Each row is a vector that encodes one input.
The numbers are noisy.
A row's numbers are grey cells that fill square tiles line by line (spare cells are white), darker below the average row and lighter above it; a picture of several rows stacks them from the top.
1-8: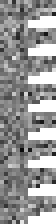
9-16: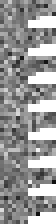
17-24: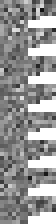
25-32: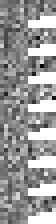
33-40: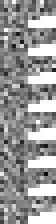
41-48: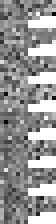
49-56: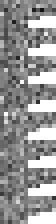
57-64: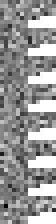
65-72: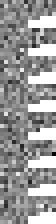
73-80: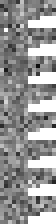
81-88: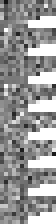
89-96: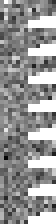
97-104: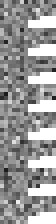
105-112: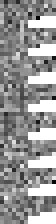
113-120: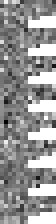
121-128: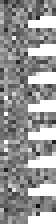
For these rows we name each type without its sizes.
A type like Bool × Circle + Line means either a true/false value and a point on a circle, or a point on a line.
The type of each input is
(Bool × Bool × Bool + Unit) × Tree.
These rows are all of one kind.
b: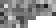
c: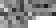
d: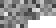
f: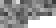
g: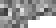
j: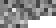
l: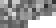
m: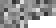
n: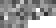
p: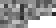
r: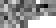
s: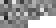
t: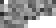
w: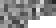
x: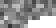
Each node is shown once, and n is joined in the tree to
d, m and x.
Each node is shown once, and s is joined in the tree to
g, j and p.
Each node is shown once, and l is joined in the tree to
t, w and x.
